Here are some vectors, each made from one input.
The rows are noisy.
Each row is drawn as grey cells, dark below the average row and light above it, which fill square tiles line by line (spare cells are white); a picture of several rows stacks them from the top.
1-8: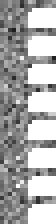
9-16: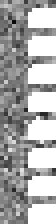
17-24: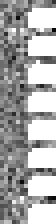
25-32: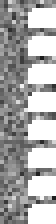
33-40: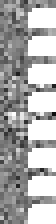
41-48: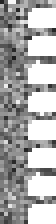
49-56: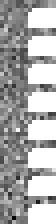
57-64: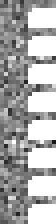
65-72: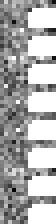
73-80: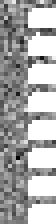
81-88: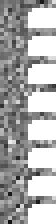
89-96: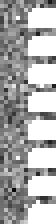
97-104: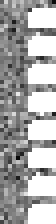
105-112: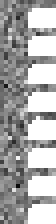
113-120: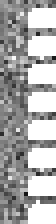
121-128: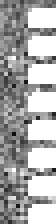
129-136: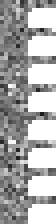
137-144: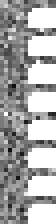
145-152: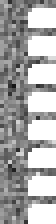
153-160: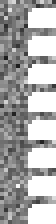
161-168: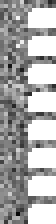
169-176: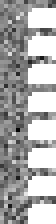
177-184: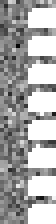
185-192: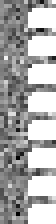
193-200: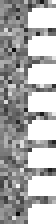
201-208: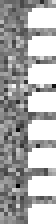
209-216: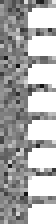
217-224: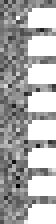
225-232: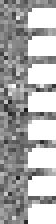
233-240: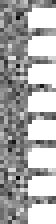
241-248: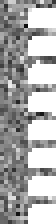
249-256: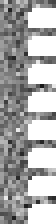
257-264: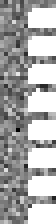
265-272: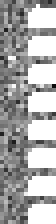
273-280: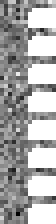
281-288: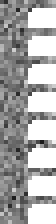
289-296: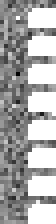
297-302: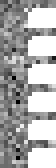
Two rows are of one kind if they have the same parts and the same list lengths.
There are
6 kinds of row.
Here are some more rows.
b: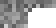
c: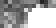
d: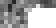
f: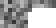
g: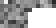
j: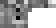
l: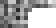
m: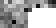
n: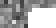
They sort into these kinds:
b, g
c, d
f
j, n
l
m

